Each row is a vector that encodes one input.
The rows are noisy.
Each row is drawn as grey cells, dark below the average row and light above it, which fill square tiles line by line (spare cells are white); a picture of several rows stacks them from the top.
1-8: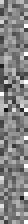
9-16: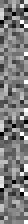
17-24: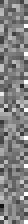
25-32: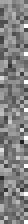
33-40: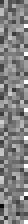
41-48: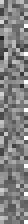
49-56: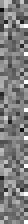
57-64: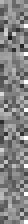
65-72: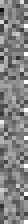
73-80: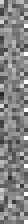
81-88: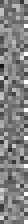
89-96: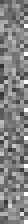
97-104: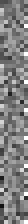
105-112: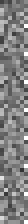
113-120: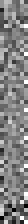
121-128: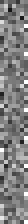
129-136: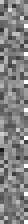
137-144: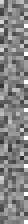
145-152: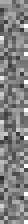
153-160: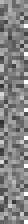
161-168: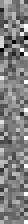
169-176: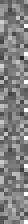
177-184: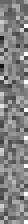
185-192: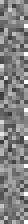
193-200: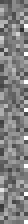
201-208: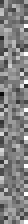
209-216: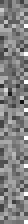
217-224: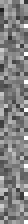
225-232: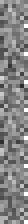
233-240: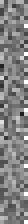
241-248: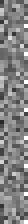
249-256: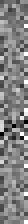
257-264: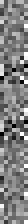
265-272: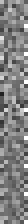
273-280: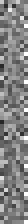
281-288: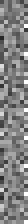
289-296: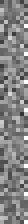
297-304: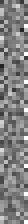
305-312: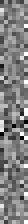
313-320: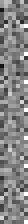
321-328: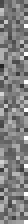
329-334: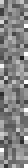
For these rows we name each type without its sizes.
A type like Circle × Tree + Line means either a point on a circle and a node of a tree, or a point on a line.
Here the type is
List(Line).
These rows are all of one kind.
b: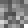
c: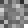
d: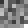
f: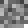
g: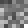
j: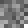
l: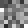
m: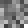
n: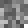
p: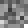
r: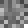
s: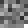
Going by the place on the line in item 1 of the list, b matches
n and p.
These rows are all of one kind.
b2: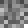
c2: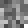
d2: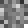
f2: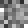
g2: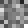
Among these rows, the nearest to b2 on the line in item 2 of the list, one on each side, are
f2 and g2.
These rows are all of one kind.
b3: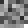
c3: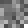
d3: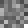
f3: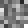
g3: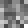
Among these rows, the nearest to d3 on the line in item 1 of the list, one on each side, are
b3 and c3.
